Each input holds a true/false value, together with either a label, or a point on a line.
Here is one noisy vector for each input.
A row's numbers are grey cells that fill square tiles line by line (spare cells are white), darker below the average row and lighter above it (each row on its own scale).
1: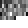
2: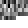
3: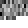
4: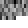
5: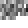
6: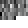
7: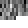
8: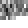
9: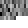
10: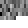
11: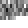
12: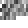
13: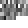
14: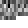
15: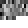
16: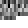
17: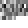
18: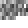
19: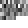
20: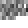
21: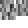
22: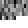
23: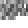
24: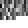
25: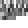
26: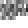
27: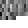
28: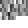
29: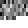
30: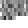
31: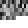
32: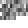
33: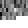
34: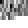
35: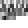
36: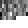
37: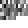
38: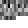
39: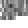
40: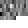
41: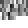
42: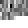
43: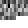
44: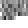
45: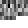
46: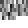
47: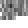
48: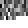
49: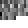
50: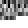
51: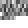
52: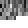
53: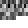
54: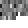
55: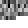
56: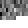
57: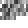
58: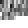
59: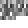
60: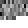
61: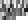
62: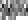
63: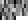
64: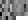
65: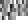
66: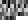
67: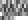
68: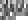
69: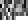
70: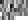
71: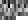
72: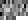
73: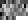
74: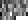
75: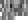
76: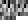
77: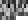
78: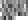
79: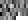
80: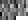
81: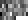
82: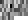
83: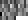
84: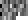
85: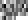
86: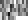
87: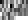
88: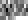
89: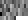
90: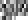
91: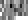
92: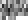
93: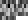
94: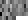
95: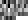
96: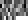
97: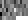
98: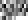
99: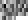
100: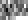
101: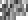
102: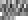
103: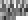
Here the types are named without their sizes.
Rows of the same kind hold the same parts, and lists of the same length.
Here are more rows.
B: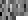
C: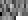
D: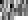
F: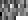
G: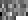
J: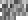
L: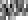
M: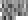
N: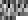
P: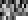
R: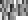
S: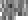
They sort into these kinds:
B, C, F, G, J, L
D, M, N, P, R, S

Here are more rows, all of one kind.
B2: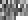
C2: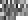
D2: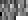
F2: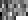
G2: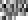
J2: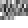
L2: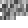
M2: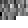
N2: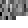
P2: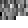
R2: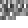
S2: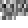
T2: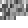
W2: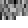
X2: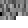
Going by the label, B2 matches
C2, D2, M2 and P2.
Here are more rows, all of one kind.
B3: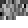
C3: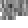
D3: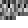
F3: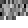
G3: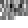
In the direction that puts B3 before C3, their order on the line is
F3, B3, G3, C3, D3.
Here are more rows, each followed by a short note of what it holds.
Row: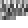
a label and a true/false value
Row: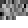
a point on a line and a true/false value
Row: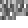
a label and a true/false value
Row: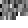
a label and a true/false value
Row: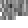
a point on a line and a true/false value
